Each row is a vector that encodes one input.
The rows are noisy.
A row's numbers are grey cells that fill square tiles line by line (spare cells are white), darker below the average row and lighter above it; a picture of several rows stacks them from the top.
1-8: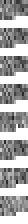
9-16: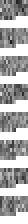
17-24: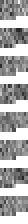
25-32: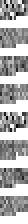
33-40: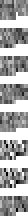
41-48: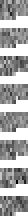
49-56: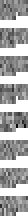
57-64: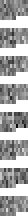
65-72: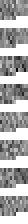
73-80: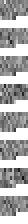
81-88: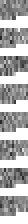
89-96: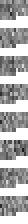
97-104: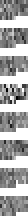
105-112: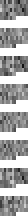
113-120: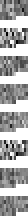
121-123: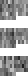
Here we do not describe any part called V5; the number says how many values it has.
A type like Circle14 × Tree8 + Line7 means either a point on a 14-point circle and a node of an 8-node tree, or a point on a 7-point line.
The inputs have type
List2(Bool × V5).
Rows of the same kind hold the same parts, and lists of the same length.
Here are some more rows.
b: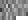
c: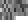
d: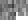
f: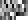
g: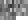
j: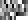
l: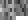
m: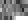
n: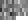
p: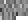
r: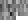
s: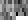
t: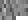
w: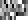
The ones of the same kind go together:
b, d, g, n, p, r, t
c, l, m, s
f, j, w

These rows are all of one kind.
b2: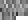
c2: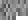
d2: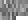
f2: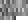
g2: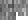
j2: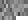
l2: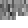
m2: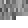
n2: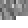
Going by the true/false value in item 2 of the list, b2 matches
j2 and n2.
